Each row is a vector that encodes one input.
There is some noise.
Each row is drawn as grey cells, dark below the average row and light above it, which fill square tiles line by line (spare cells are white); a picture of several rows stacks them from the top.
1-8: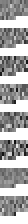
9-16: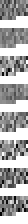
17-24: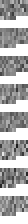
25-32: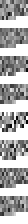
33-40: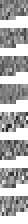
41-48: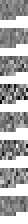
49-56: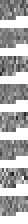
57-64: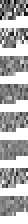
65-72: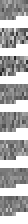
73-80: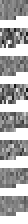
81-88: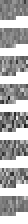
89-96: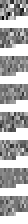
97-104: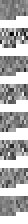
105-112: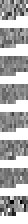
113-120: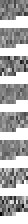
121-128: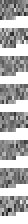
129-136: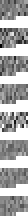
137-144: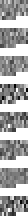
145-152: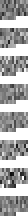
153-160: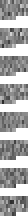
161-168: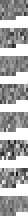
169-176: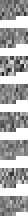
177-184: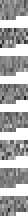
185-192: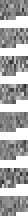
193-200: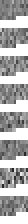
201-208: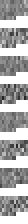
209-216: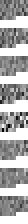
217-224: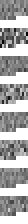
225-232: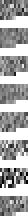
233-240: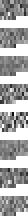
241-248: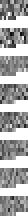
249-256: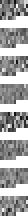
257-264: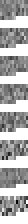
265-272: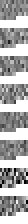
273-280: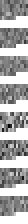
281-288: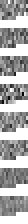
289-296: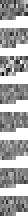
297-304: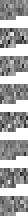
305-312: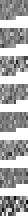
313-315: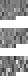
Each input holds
a point on a 19-point circle, together with either a point on an 11-point circle, or a point on a 19-point circle.
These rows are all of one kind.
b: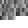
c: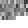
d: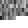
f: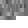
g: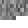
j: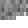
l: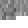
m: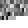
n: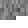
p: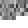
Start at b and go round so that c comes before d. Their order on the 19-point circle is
b, c, p, f, m, g, n, j, d, l.
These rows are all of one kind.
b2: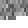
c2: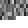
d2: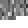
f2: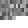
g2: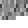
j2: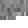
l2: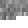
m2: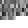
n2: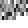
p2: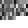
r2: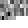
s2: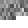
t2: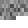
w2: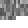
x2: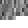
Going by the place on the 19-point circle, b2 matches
f2, j2, l2 and r2.
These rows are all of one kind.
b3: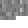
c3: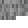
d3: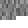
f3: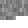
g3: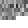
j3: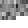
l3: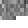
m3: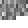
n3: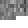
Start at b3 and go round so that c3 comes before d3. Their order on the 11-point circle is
b3, l3, f3, c3, m3, j3, g3, d3, n3.
